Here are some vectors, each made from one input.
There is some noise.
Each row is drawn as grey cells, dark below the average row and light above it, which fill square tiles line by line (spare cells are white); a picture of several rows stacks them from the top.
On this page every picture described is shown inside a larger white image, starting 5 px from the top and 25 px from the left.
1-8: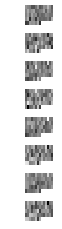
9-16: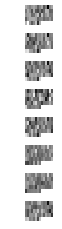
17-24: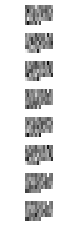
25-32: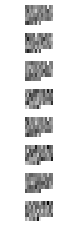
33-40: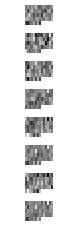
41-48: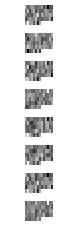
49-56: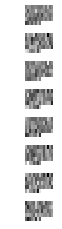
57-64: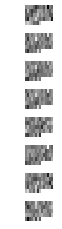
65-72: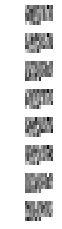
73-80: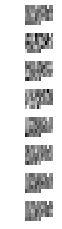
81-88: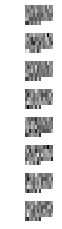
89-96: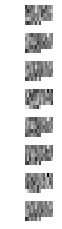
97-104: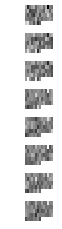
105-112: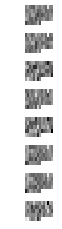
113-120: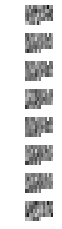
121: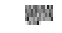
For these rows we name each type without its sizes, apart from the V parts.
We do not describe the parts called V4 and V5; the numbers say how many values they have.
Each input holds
either a value of V4 and a value of V5, or a list of points on a line.
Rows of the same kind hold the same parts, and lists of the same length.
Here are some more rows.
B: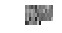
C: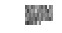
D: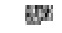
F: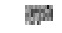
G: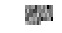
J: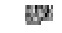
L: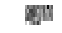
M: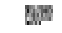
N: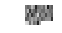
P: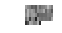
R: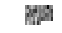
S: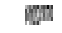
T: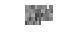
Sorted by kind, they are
B, P, T
C, M
D, J
F, G, L, N, R, S

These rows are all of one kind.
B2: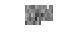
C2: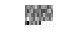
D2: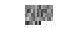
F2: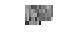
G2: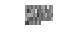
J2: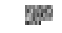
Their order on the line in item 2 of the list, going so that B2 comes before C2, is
J2, B2, C2, F2, D2, G2.
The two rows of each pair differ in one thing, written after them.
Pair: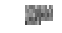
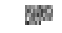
the place on the line in item 1 of the list
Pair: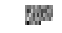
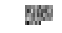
the place on the line in item 2 of the list
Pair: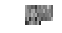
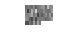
the place on the line in item 1 of the list
